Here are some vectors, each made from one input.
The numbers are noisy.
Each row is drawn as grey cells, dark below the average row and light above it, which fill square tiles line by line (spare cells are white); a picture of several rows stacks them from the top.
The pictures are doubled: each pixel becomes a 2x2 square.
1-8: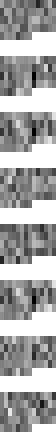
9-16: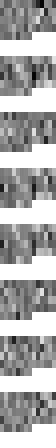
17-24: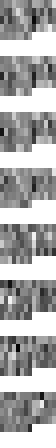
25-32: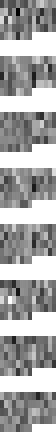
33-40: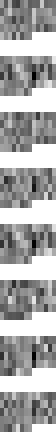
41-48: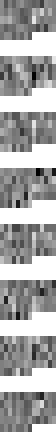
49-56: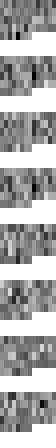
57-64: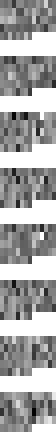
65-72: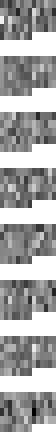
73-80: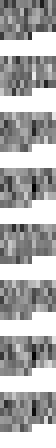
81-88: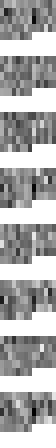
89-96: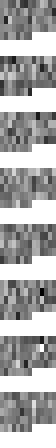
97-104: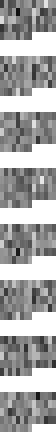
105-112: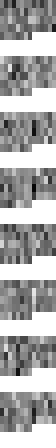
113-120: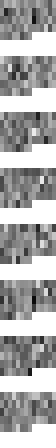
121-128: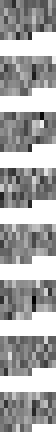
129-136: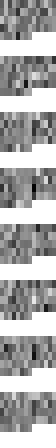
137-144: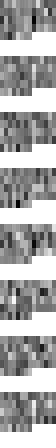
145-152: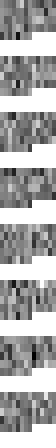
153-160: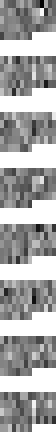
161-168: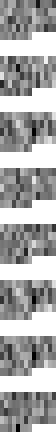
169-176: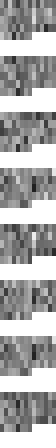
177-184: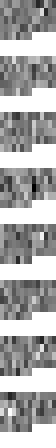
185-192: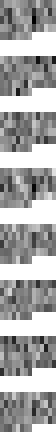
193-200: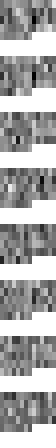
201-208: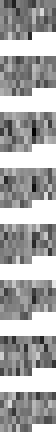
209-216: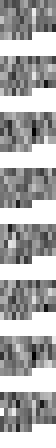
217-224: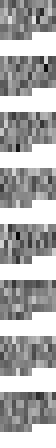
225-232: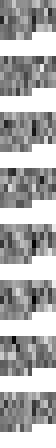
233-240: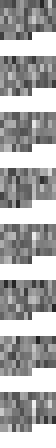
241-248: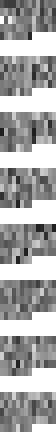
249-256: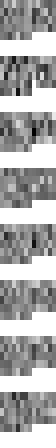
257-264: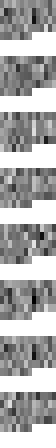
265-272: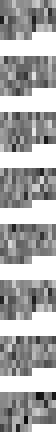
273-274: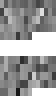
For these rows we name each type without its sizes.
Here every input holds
either three true/false values, or a list of items, each a point on each of two lines.
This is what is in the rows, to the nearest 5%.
About 35% of them hold three true/false values. The rest are lists of items, each a point on each of two lines.
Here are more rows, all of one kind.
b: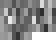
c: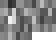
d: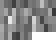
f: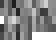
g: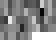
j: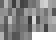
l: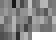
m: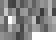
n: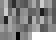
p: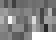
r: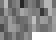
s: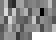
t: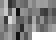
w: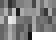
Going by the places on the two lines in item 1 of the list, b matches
d, j and p.
